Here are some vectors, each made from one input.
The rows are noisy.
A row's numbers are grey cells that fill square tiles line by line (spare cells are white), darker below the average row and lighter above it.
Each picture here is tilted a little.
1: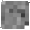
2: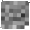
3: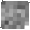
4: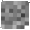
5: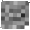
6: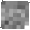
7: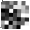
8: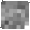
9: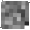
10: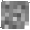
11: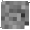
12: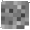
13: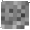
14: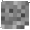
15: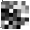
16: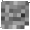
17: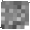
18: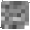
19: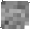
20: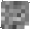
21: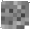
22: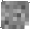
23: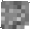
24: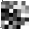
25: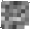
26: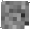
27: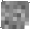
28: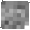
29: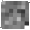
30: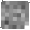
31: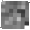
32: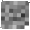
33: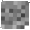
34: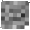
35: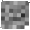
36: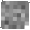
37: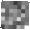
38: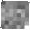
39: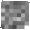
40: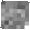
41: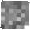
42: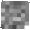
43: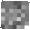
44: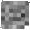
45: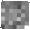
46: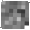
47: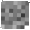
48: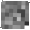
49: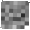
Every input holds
either a fixed value, or a point on each of two 3-point lines and a true/false value.
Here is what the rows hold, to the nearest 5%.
About 5% of them hold a fixed value. The rest hold a point on each of two 3-point lines and a true/false value.
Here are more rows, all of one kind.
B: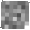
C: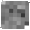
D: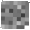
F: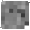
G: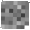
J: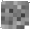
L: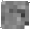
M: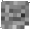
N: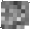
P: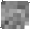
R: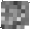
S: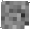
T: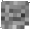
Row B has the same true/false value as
N, P and R.
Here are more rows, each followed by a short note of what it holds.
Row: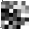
a fixed value
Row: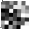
a fixed value
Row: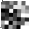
a fixed value
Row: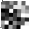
a fixed value
